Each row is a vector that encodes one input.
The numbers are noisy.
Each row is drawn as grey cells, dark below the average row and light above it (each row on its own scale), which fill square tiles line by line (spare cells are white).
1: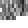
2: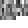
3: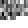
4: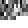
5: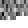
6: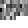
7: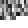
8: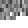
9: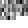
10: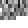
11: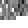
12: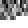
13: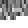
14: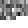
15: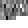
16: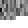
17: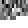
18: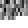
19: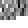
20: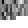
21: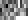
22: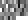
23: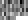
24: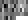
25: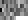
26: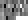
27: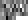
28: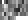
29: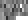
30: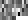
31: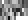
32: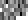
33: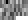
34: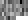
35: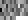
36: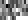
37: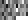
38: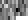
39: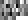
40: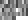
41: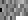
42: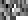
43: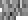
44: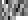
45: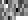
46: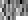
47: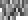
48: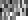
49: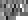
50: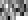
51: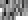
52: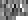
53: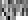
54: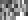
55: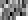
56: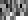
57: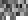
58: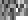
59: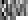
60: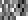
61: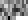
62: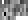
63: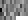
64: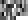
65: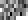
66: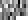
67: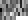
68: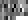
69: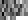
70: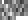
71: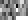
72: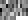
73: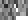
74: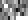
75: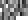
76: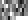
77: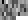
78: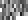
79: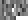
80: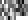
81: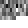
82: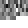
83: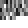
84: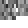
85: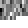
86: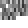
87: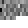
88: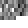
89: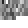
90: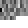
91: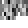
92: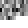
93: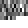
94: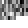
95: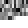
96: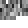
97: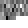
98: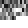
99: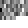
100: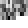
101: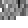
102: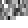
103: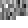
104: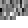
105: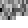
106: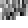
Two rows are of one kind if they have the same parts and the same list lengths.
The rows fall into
3 kinds.
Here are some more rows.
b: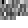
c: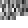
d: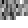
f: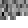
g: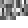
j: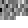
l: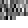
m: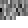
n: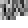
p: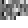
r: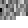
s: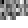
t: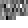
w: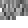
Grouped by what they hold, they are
b, c, d, f, g, n, p, s, w
j, m, r
l, t

